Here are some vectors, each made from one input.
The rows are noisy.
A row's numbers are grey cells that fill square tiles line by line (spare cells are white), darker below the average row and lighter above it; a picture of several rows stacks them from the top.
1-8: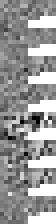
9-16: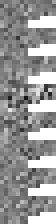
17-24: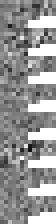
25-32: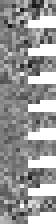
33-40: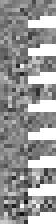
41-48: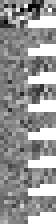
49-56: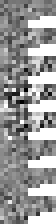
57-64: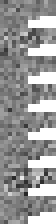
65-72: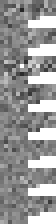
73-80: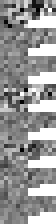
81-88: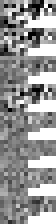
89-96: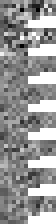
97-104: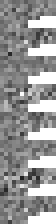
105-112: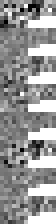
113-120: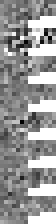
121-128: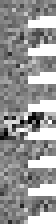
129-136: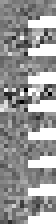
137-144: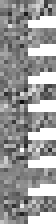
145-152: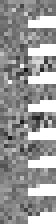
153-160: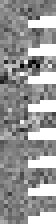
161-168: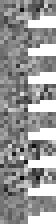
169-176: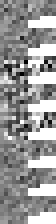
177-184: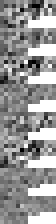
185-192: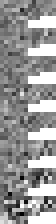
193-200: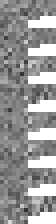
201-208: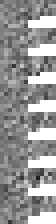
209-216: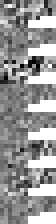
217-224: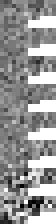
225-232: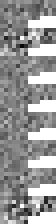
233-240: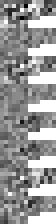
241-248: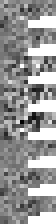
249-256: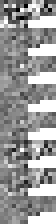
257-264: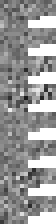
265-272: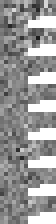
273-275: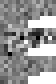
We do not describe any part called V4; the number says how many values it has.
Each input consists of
a list of up to two items, each a point on a 14-point circle and a value of V4.
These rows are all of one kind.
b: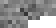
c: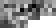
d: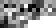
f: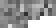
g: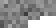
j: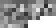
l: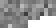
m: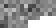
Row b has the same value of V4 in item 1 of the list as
c and g.
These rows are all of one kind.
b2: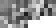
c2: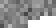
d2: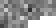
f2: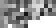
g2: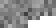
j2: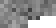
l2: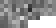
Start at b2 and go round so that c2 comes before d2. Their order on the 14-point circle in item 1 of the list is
b2, g2, c2, f2, d2, l2, j2.
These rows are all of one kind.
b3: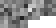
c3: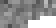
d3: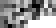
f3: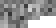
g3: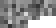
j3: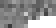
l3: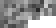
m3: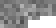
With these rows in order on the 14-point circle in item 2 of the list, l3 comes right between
c3 and m3.
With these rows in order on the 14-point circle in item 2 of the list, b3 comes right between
g3 and j3.
